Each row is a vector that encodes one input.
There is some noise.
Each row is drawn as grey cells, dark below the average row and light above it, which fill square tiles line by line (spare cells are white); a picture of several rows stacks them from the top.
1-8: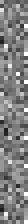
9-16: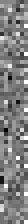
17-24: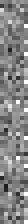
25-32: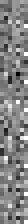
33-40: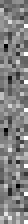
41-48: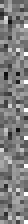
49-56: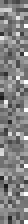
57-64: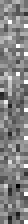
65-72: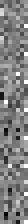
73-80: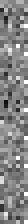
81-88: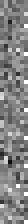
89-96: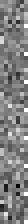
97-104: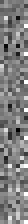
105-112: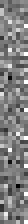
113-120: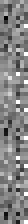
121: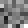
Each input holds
a point on a 6-point line, together with either a point on a 6-point circle, or one of 7 labels.
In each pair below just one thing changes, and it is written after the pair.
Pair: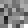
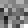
the label
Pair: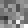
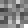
the label
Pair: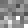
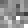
the label
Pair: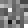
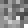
the place on the 6-point line
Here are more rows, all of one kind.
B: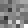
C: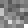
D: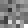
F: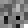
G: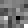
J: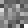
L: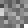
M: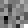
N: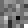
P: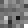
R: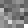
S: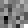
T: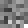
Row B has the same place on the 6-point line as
D and T.
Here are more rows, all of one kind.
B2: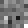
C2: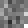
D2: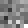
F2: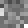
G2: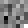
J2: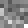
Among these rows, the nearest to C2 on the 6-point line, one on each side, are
B2 and F2.
